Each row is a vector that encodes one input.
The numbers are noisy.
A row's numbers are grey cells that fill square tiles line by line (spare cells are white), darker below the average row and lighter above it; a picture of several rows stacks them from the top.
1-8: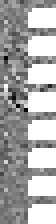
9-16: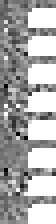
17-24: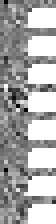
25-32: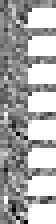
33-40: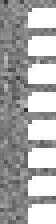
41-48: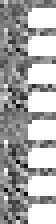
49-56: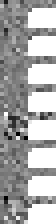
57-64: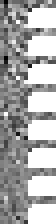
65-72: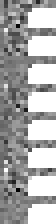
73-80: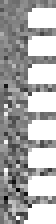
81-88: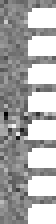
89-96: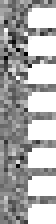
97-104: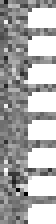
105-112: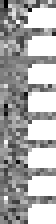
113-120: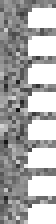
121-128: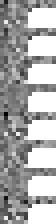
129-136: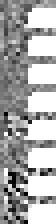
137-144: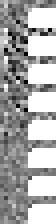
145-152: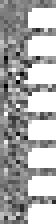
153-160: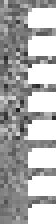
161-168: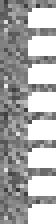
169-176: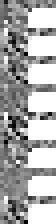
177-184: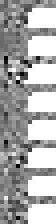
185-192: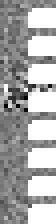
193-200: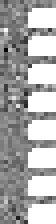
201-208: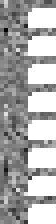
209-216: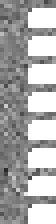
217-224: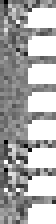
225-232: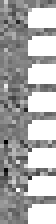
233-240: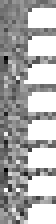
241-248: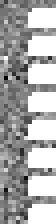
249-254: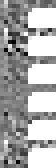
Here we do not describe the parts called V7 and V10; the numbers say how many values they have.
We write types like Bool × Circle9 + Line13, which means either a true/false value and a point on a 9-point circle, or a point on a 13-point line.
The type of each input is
(Bool × (Line9 + V10) + Line6) × V7.
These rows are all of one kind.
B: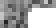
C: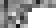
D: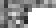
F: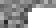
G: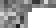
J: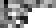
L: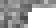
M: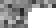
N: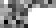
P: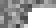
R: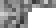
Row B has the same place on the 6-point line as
C and N.
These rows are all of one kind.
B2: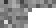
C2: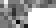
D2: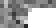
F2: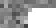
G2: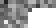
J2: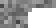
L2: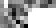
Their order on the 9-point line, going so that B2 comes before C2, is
G2, J2, B2, C2, F2, D2, L2.
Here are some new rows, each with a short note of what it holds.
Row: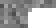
a point on a 9-point line, a true/false value and a value of V7
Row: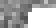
a point on a 6-point line and a value of V7
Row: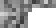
a point on a 6-point line and a value of V7
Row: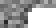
a point on a 6-point line and a value of V7
